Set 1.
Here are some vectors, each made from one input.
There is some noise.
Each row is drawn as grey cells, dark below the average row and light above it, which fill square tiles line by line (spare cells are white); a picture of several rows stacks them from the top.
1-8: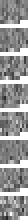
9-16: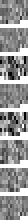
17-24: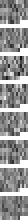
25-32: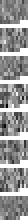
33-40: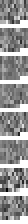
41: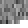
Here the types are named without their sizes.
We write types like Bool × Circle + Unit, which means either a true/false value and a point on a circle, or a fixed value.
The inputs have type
Circle × Line.
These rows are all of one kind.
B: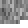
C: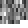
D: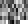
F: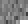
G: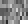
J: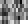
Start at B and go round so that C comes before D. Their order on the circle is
B, J, G, F, C, D.
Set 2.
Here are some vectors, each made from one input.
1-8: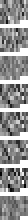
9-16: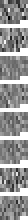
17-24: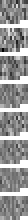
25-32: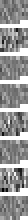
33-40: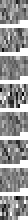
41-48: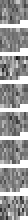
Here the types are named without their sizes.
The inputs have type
Circle + Line.
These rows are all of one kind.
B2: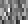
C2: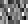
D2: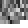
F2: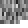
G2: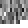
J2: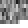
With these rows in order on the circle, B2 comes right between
C2 and G2.
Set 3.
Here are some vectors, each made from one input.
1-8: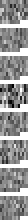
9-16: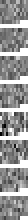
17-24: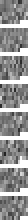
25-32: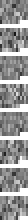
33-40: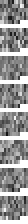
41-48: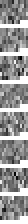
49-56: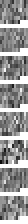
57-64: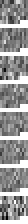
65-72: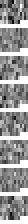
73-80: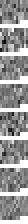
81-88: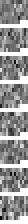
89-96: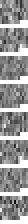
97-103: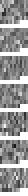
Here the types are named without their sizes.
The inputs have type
Circle + Tree.
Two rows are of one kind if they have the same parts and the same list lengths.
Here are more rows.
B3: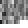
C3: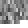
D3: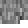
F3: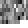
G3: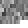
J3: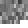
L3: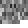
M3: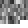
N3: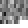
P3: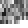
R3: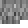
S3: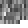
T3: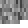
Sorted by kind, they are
B3, G3, L3, N3, P3
C3, D3, F3, J3, M3, R3, S3, T3

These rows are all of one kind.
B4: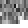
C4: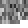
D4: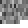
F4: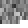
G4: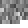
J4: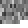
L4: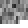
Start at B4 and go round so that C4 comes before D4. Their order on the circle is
B4, L4, F4, G4, C4, J4, D4.
